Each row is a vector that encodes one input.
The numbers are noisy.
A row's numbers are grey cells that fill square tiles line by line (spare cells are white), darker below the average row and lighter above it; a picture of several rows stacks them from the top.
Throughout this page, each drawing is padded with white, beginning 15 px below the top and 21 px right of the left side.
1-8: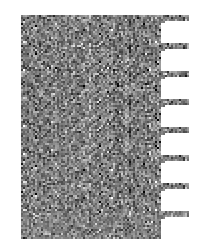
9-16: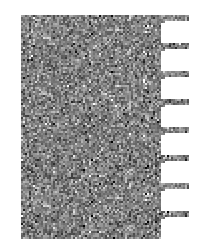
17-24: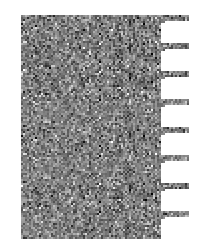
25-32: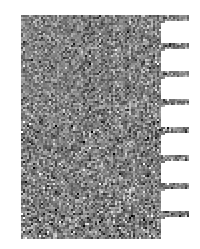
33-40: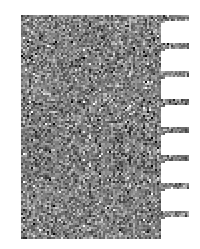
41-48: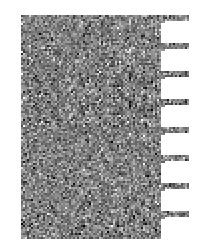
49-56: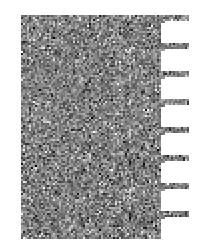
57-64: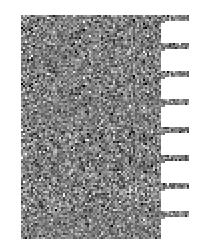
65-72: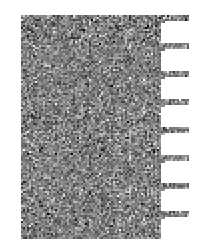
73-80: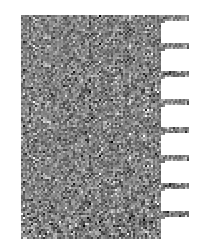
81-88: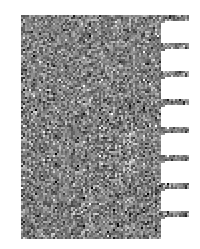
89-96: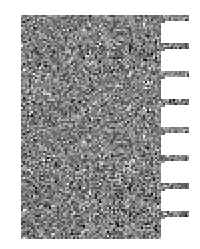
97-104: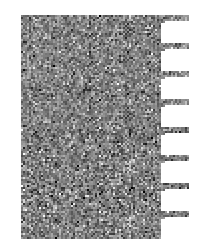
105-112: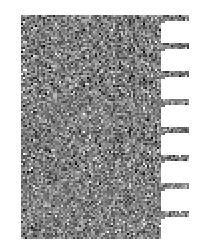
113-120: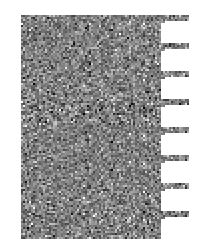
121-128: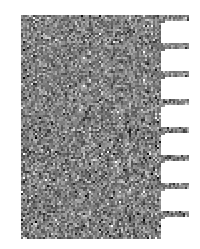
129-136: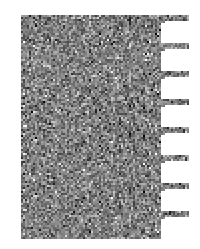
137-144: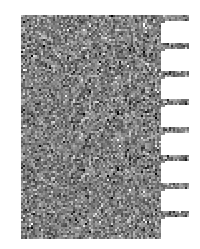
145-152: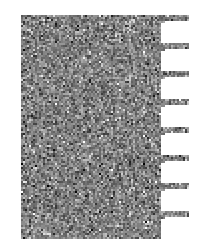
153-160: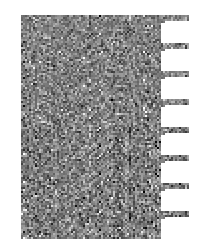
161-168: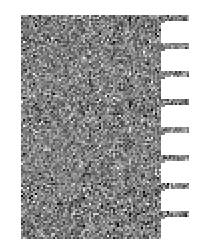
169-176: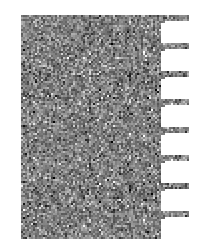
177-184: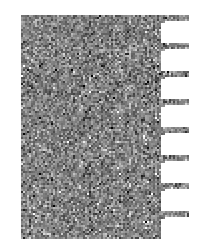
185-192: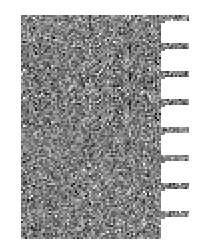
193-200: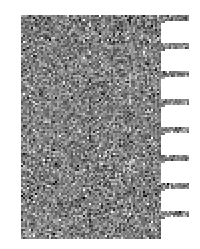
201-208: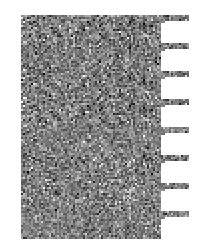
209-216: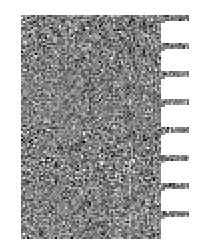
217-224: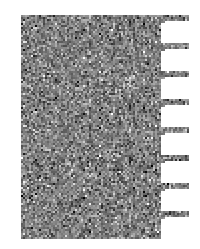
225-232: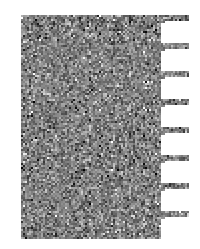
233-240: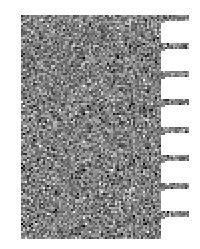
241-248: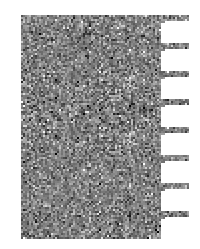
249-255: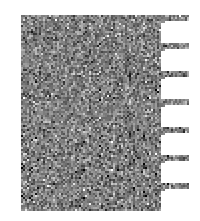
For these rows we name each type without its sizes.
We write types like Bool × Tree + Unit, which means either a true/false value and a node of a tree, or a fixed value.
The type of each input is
Bool × (Line + Tree).
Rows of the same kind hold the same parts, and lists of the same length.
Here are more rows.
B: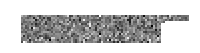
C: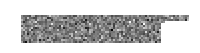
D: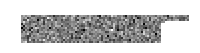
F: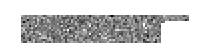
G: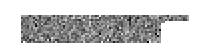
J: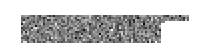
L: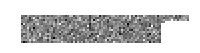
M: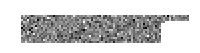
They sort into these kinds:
B, D, G, J, M
C, F, L

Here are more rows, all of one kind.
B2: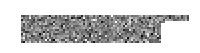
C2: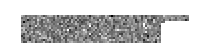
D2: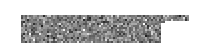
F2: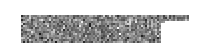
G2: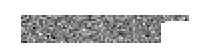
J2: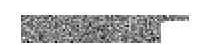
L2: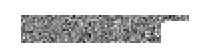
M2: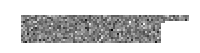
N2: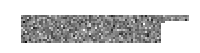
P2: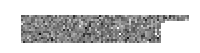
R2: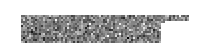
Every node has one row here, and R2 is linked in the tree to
P2.
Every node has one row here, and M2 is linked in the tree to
N2 and P2.
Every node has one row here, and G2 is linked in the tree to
D2 and N2.
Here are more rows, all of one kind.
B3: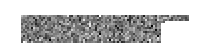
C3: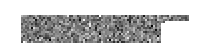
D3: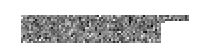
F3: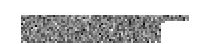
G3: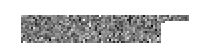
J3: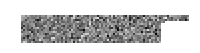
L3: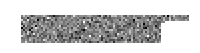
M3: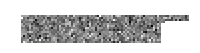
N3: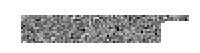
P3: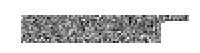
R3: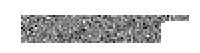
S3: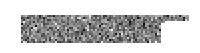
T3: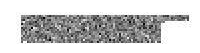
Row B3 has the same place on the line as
C3, G3 and T3.
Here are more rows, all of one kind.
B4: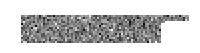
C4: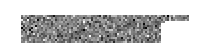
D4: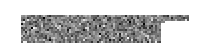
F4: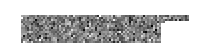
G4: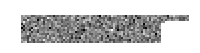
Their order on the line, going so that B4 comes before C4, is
F4, D4, B4, G4, C4.
